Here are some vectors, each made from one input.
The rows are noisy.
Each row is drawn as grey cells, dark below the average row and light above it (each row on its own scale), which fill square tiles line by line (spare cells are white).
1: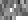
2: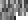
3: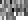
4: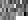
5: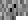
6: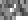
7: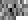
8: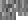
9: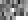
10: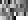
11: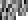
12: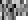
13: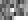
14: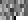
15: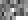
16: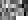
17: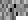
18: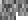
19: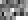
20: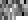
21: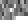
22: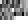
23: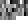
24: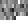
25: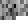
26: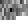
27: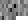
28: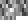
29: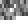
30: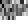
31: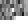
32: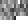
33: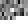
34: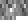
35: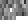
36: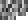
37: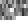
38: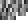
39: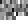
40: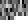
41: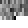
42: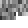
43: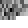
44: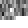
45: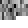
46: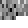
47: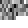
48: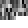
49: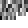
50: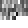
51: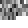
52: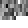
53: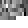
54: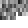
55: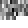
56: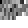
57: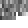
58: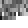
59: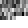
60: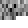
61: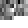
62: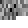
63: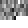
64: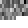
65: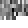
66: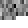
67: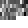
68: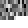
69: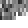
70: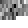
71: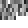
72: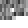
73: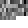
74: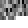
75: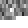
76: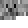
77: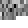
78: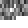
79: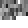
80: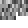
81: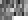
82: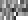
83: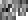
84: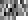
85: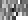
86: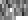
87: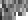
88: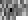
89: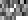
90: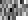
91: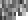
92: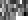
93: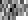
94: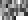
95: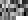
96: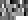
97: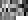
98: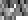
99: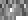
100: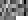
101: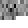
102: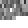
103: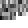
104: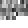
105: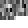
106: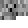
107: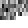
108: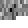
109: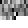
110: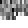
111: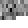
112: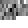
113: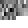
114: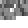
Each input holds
one of 4 labels, together with either a point on a 5-point line, or a point on a 6-point line.
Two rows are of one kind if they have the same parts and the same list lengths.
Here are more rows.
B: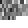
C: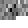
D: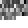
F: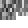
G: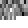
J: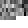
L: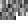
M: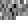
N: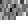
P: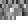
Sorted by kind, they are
B, C, M, N
D, F, G, J, L, P

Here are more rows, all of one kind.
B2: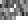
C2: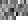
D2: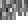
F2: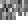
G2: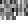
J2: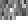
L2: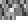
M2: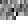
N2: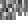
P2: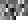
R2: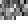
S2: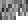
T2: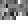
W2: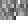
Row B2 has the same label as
J2, L2 and R2.
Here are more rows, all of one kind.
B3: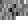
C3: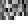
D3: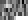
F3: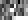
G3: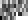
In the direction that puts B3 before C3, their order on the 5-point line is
F3, D3, B3, C3, G3.
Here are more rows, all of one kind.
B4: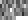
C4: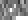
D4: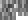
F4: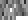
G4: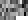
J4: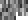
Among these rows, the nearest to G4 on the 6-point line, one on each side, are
B4 and F4.
